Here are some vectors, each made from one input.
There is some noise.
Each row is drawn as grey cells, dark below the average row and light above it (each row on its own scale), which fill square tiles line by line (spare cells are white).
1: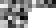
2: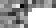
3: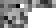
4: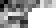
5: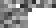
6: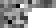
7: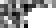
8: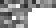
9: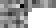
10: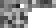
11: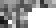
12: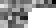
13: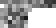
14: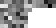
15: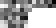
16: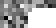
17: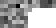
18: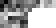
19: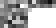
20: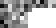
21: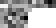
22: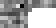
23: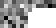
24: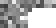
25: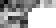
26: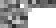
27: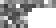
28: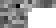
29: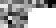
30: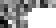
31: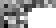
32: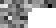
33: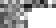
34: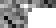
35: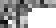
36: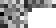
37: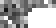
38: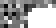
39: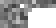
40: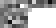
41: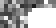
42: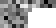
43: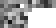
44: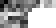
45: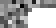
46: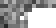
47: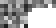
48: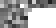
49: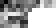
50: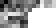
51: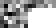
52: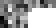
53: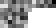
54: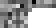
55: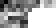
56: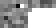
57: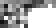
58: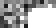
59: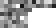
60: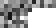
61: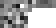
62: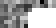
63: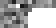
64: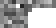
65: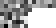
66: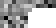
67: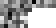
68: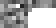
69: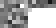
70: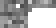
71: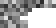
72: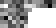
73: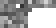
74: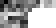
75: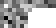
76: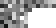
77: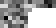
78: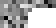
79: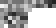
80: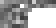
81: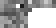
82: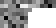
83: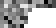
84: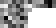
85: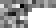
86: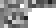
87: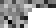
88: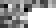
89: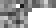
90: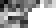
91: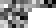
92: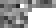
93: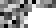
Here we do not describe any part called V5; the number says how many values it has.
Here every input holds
a list of up to two items, each a true/false value and a value of V5.
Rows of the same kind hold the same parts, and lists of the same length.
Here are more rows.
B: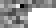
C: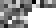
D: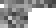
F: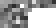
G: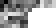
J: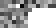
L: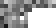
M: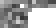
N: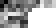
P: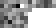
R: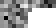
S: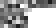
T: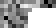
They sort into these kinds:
B, C, J, L
D, F, M, P, R, S, T
G, N

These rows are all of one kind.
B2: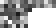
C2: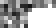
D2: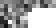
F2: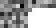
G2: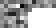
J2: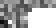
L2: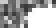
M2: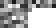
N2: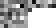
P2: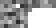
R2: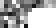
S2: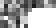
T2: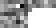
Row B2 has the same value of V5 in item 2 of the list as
G2 and N2.
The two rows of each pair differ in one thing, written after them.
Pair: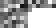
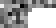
the value of V5 in item 1 of the list
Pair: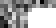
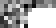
the value of V5 in item 1 of the list
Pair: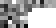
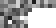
the true/false value in item 1 of the list
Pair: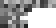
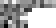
the true/false value in item 2 of the list
